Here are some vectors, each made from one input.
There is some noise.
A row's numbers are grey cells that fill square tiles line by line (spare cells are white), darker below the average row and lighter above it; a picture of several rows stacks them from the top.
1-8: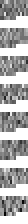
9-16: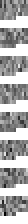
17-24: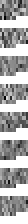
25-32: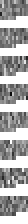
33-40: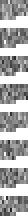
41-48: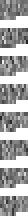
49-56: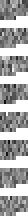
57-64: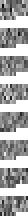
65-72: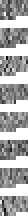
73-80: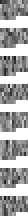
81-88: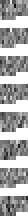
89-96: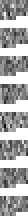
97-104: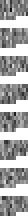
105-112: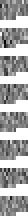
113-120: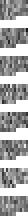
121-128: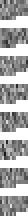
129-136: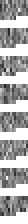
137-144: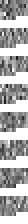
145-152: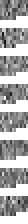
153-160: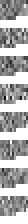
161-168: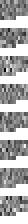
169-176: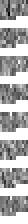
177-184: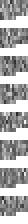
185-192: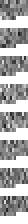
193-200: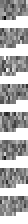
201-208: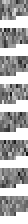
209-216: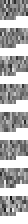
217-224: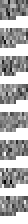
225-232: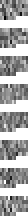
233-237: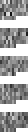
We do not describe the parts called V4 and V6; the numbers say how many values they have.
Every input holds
a point on a 9-point circle, a true/false value and a value of V6, together with either a point on a 5-point line, or a value of V4.
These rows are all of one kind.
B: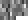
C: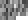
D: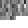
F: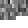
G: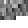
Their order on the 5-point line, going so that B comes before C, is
D, B, G, F, C.
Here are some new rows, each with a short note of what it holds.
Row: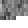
a point on a 9-point circle, a true/false value, a value of V4 and a value of V6
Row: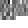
a point on a 9-point circle, a true/false value, a value of V4 and a value of V6
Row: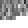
a point on a 9-point circle, a point on a 5-point line, a true/false value and a value of V6
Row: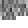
a point on a 9-point circle, a true/false value, a value of V4 and a value of V6
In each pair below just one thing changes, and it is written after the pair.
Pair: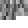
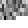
the true/false value
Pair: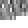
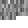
the value of V6
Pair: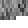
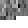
the value of V6
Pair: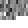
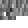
the place on the 9-point circle
